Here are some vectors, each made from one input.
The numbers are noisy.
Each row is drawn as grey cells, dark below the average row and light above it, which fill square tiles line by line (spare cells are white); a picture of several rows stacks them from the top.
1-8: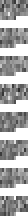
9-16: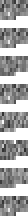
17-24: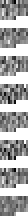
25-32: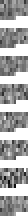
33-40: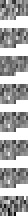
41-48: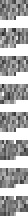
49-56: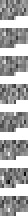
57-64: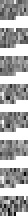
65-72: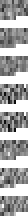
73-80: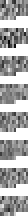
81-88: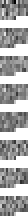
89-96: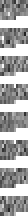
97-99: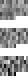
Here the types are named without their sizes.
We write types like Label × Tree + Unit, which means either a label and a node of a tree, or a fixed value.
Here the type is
List(Line).
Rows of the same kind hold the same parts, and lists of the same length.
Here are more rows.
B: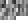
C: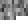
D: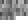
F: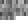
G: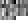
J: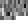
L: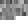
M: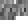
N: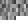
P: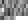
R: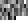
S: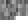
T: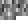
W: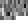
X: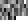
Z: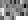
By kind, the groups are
B, C, G, N, T
D, F, J, L, M, P, S, W, Z
R, X

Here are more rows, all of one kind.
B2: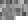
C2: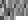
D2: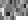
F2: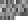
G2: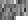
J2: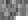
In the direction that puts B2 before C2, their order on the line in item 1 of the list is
F2, G2, J2, B2, C2, D2.
